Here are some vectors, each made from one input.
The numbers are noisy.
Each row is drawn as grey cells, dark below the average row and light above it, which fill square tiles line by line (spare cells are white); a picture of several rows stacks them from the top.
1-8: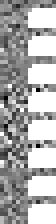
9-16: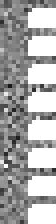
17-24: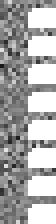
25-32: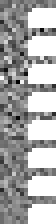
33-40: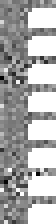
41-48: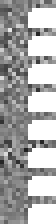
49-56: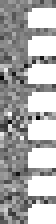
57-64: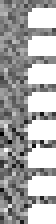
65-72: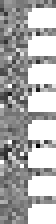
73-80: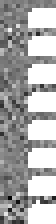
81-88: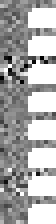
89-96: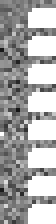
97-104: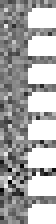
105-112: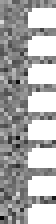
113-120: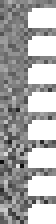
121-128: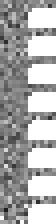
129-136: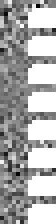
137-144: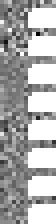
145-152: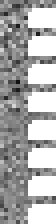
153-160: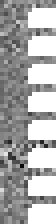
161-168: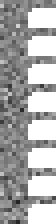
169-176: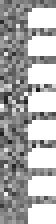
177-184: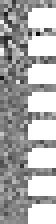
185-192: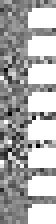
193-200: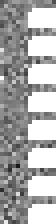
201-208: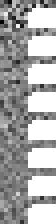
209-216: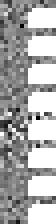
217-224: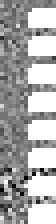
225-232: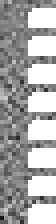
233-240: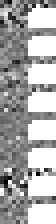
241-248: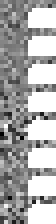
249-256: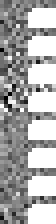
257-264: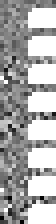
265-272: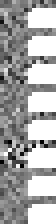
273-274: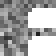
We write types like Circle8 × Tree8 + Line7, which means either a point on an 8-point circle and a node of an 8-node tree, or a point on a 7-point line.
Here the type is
(Bool × Bool × Bool × Bool + Unit) × Label6 + Line10.
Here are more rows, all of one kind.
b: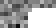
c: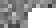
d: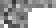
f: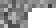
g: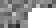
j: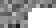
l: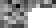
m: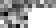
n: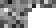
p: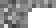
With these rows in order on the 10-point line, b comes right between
j and m.
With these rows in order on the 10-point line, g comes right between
c and j.
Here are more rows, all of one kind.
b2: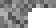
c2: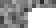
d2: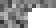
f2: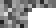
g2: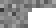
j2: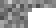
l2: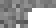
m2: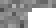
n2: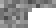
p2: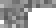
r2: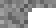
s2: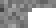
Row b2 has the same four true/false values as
d2, j2 and l2.
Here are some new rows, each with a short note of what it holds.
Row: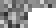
a point on a 10-point line
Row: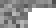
one of 6 labels
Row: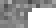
one of 6 labels and four true/false values
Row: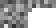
a point on a 10-point line
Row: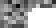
a point on a 10-point line
